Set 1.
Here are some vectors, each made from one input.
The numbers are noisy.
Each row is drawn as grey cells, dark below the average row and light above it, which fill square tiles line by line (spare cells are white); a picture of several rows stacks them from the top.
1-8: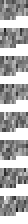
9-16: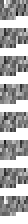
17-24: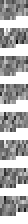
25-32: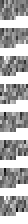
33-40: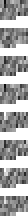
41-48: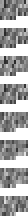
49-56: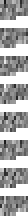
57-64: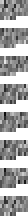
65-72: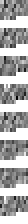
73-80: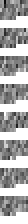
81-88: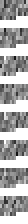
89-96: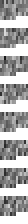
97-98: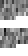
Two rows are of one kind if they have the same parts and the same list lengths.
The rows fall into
2 kinds.
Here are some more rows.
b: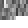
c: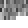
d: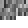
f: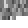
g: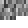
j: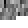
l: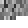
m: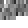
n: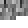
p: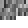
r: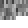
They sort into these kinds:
b, c, f, m, r
d, g, j, l, n, p

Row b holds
a point on a 6-point line and a node of an 8-node tree.
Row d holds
a point on a 6-point circle.
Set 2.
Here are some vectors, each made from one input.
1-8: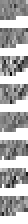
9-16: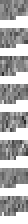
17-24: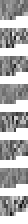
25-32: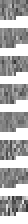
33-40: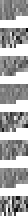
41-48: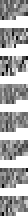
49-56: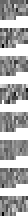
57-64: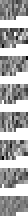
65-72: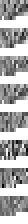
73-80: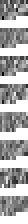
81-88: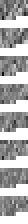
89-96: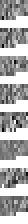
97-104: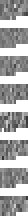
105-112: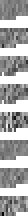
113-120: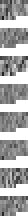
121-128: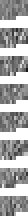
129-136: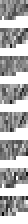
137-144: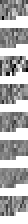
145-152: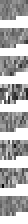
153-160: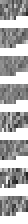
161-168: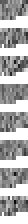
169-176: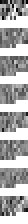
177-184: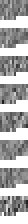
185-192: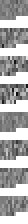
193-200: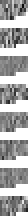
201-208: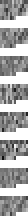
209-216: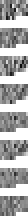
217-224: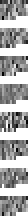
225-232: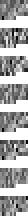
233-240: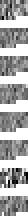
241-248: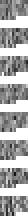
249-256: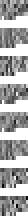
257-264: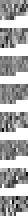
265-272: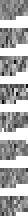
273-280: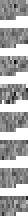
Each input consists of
a list of up to three points on a 7-point line.
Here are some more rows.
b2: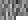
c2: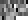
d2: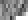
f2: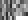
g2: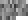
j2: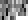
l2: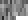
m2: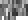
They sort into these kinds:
b2, f2, l2
c2, d2, m2
g2
j2

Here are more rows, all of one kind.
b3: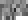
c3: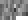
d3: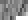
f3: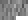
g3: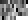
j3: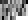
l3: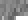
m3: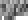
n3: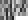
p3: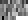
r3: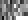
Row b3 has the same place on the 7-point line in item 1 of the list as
c3, j3, m3 and p3.
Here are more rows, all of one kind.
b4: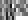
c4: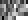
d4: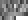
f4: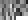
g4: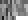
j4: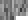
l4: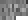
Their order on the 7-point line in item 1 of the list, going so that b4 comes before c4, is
j4, g4, b4, f4, l4, c4, d4.
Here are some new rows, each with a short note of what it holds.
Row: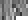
a list of one item
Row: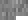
a list of three items
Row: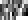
the empty list
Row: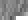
a list of two items
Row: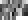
the empty list
